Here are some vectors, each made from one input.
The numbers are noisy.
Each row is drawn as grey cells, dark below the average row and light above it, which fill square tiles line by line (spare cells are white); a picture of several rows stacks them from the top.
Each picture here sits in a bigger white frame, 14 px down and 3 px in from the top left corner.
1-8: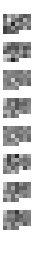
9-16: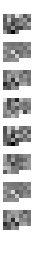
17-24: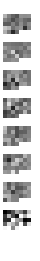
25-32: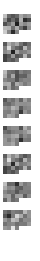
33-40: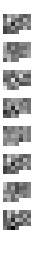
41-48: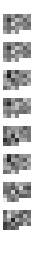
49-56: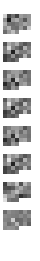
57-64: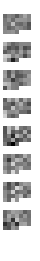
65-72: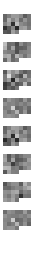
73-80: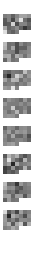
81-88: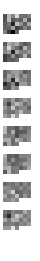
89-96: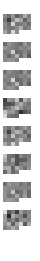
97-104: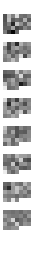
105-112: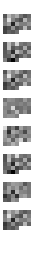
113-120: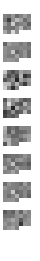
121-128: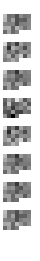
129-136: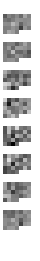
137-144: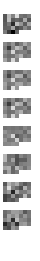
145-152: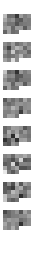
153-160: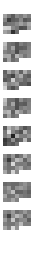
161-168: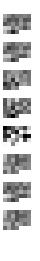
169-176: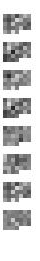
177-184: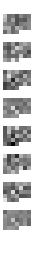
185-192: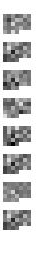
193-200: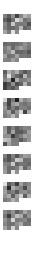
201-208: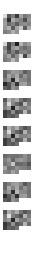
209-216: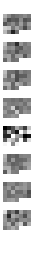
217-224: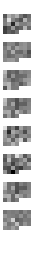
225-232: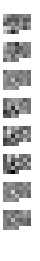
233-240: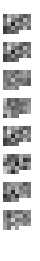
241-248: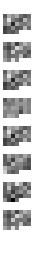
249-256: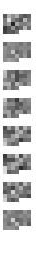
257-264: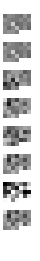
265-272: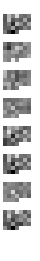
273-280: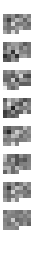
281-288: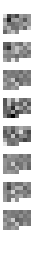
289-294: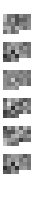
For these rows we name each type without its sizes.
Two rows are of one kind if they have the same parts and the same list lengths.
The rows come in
4 kinds.
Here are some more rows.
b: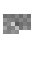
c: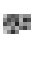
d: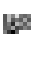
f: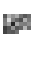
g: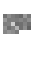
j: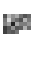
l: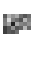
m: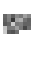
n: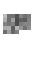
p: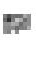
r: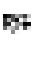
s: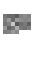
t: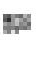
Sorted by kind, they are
b, g, m, p, s, t
c, n
d, f, j, l
r

